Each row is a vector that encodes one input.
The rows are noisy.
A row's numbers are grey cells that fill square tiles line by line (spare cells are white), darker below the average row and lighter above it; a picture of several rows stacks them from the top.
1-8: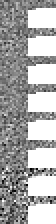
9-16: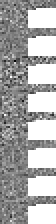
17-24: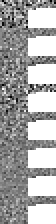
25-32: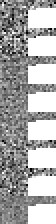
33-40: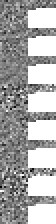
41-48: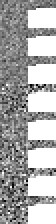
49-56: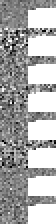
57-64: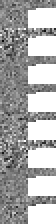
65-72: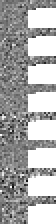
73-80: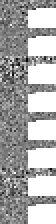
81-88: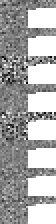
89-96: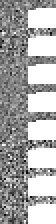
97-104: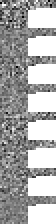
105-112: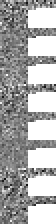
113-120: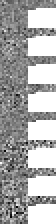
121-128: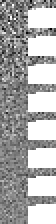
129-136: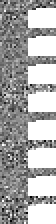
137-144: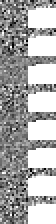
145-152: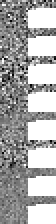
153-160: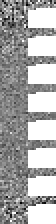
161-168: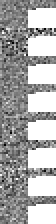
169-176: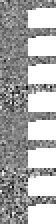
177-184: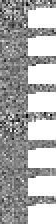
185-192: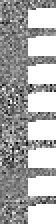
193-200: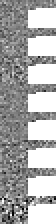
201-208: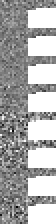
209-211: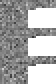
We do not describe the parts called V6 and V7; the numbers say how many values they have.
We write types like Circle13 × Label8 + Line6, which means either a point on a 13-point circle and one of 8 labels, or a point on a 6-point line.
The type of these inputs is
(Bool × V6 + Label8 × V7) × Label8 + Tree8.
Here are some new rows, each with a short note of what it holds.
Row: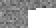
two labels (each one of 8) and a value of V7
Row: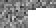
two labels (each one of 8) and a value of V7
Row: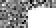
a node of an 8-node tree
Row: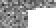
one of 8 labels, a true/false value and a value of V6
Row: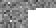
one of 8 labels, a true/false value and a value of V6
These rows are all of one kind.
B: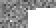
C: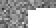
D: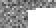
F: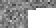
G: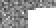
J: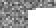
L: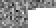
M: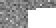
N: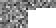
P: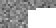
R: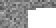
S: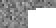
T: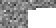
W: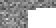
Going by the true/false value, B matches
R, T and W.
